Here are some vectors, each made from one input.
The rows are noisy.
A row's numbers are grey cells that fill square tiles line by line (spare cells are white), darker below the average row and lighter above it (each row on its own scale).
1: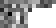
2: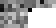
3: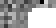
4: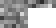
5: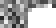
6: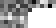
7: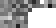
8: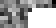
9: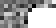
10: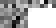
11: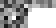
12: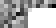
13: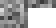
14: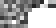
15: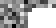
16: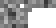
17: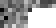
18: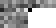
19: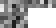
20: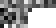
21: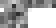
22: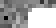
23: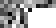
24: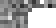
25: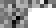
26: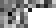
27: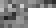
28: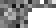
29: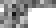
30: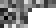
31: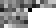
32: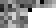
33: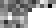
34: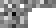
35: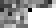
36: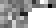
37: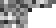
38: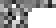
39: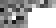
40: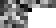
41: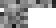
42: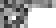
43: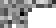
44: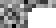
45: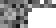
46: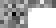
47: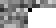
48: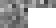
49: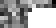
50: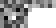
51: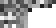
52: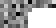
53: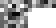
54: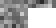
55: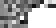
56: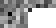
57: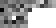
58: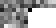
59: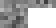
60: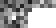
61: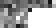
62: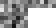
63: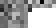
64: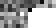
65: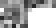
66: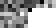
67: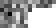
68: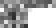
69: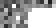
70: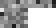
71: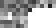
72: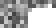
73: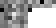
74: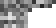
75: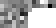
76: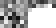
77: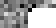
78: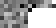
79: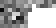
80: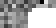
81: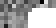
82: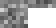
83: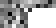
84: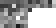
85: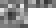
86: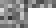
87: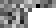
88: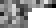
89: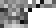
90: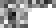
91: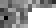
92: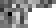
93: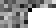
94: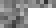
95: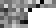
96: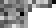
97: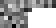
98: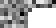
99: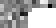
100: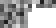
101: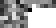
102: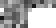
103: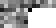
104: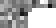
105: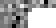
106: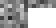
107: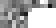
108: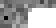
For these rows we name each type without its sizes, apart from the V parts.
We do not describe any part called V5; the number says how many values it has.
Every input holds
a label, together with either three true/false values, or a value of V5.
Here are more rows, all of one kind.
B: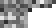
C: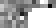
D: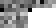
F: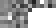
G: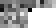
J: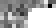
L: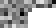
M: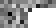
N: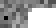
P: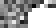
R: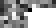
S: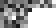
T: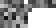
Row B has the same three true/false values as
D, G and R.
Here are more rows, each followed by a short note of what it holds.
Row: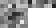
a label and a value of V5
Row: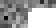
a label and three true/false values
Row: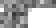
a label and a value of V5
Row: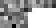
a label and a value of V5
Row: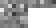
a label and a value of V5
